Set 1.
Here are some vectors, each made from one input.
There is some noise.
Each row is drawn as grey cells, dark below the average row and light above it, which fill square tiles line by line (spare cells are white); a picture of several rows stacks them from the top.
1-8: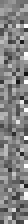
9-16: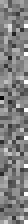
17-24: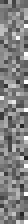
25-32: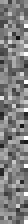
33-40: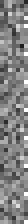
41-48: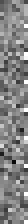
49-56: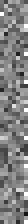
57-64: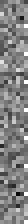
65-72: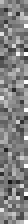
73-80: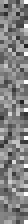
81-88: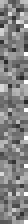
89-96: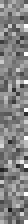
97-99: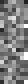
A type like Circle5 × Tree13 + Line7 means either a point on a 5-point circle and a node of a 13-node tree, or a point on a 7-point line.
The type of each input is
Bool × Label7.
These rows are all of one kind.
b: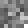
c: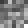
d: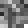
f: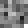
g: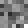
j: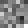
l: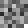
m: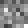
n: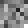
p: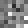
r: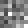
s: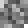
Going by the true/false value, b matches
d, g, l and s.
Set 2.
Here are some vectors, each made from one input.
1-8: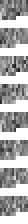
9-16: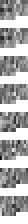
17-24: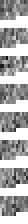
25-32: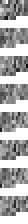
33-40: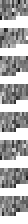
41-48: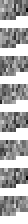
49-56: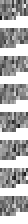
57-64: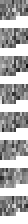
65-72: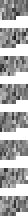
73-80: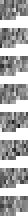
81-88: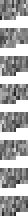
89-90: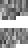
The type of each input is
Line6 + Line7.
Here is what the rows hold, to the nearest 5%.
About 55% of them hold a point on a 6-point line. The rest hold a point on a 7-point line.
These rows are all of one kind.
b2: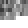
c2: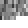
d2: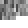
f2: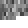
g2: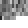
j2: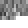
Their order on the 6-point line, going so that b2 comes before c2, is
b2, f2, j2, d2, c2, g2.
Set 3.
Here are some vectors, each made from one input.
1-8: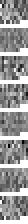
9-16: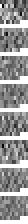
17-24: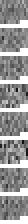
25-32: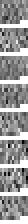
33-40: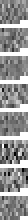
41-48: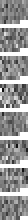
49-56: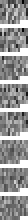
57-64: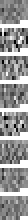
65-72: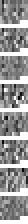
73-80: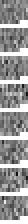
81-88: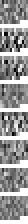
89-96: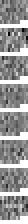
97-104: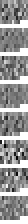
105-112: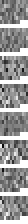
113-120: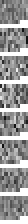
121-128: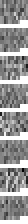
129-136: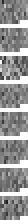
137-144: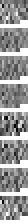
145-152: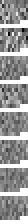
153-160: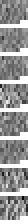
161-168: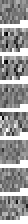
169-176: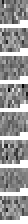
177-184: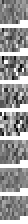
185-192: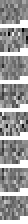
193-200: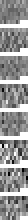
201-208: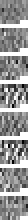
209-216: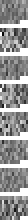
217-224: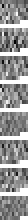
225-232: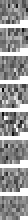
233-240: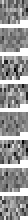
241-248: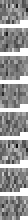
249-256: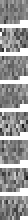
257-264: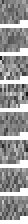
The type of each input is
Line8 + Line9.
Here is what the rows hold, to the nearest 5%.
About 65% of them hold a point on an 8-point line. The rest hold a point on a 9-point line.
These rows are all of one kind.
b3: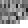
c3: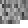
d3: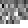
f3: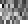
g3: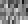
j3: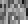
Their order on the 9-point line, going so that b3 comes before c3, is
j3, g3, b3, c3, d3, f3.
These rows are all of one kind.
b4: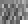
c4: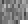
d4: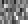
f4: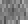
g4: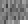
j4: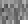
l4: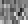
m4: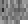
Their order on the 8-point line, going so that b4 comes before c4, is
b4, d4, c4, f4, g4, l4, j4, m4.
